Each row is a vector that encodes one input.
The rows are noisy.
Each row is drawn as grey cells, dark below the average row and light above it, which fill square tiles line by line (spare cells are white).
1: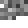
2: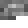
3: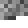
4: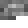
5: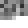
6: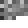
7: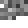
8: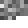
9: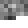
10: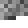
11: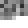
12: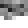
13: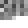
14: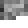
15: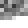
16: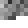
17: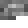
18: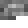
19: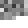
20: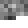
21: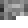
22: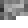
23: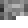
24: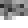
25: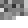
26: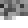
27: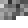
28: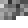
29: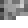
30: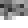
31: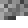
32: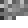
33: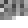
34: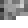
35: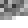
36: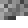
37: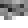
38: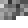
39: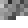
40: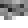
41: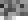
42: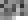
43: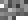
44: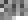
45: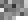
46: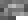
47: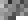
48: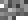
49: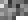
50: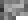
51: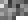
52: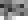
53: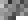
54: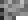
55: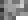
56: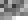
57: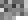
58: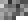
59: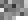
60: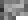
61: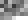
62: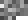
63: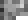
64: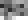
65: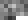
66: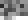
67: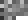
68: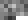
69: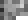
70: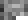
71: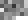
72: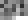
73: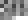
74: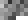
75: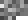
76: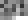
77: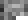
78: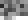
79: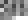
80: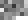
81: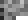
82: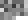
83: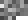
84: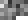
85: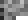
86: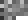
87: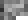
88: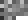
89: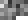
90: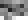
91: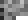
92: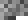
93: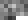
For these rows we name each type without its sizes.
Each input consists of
either a point on a circle, or a point on a line.
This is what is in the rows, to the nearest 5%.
About 65% of them hold a point on a circle. The rest hold a point on a line.
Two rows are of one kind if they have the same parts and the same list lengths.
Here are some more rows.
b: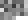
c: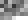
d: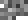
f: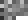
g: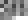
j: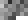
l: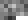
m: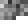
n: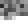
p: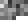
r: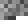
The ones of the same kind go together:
b, c, g, n
d, f, j, l, m, p, r

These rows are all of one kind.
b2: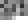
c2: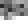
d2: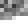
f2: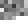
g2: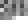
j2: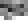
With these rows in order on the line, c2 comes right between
b2 and j2.
